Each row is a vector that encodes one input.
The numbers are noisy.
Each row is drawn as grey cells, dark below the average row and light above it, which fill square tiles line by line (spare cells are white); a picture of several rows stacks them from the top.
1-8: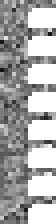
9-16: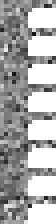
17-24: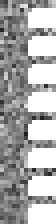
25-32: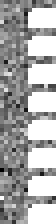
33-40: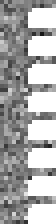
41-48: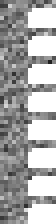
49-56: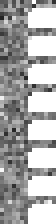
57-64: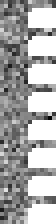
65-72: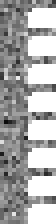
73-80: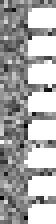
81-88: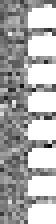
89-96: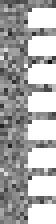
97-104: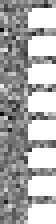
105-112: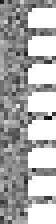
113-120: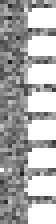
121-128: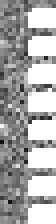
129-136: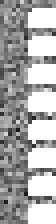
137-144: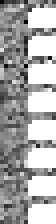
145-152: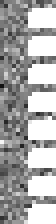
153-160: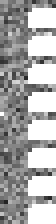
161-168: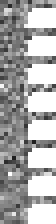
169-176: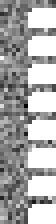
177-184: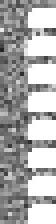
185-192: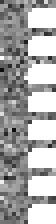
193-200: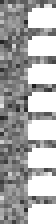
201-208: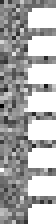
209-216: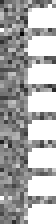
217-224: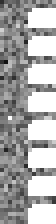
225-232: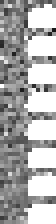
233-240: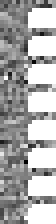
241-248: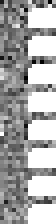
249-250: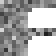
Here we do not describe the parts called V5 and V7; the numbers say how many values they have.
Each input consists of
a point on a 9-point circle and a value of V5, together with either a point on a 10-point circle and a true/false value, or a value of V7.
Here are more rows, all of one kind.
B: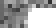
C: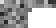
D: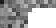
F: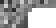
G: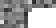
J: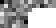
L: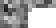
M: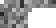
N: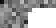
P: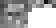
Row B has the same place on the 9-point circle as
D, J and N.
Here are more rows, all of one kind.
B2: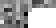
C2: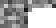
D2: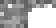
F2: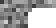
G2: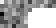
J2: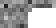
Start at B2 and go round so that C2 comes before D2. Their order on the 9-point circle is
B2, G2, C2, D2, F2, J2.
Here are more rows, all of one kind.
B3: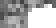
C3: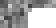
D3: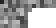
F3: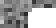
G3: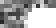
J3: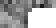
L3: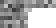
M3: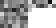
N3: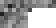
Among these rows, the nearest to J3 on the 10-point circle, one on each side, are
C3 and N3.
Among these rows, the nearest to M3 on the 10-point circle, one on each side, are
C3 and F3.
